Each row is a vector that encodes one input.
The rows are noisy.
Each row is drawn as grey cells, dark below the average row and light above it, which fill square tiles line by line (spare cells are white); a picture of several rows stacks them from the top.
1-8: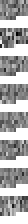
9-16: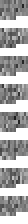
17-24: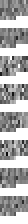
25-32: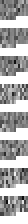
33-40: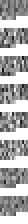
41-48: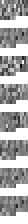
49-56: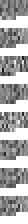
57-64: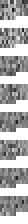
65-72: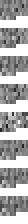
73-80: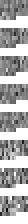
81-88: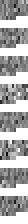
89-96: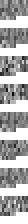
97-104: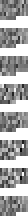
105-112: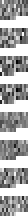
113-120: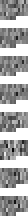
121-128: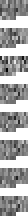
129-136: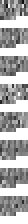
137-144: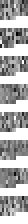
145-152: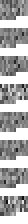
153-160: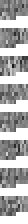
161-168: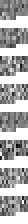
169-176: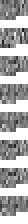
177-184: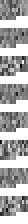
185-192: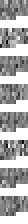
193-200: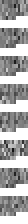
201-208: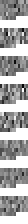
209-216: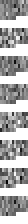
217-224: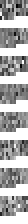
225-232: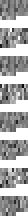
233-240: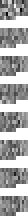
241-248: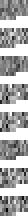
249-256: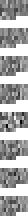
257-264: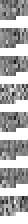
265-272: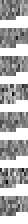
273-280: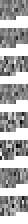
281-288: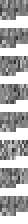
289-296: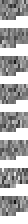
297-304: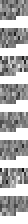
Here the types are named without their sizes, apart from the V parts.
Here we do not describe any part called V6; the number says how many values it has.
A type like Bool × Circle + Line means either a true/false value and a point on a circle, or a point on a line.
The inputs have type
List(Bool × Line) + V6 × V6.
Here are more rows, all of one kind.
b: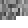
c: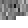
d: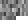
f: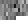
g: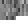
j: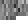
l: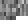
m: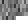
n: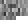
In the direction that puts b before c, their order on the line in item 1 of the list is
n, b, d, l, g, j, f, c, m.
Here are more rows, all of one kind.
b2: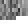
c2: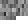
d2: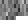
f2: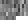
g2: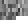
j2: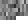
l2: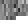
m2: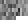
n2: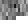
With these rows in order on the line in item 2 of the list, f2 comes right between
d2 and n2.
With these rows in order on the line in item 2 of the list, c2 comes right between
g2 and m2.
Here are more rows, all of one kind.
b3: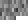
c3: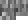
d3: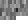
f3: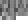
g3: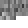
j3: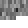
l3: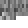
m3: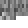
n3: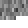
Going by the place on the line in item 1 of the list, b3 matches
d3, j3 and n3.
